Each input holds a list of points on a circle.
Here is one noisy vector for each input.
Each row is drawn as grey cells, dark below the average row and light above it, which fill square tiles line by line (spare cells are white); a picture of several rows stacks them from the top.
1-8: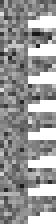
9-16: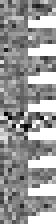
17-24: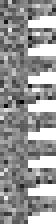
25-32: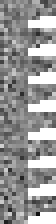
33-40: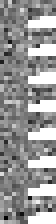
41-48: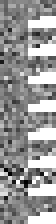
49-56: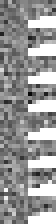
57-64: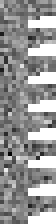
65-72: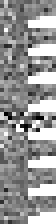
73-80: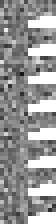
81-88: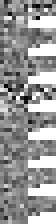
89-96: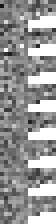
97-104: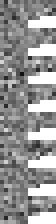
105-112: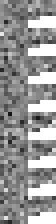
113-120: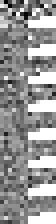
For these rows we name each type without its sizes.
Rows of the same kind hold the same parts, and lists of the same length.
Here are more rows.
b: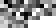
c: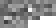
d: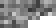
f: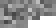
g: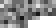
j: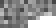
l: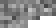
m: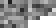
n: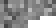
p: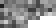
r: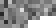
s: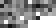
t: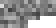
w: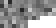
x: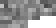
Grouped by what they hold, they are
b
c, f, g, l, n, r, t, x
d, j, m, p, s, w

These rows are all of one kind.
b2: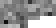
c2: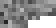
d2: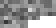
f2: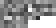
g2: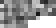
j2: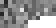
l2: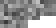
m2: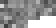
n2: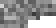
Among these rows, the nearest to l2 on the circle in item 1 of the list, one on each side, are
d2 and g2.
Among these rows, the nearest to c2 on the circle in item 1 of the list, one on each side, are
j2 and n2.
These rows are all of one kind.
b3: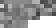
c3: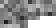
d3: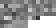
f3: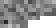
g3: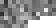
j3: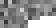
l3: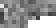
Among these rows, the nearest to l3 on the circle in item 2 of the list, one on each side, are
b3 and d3.
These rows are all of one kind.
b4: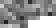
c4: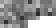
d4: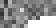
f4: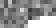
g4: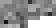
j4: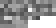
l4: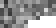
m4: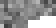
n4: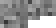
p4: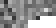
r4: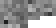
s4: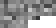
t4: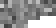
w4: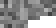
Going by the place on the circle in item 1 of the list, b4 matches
c4, g4, n4 and r4.
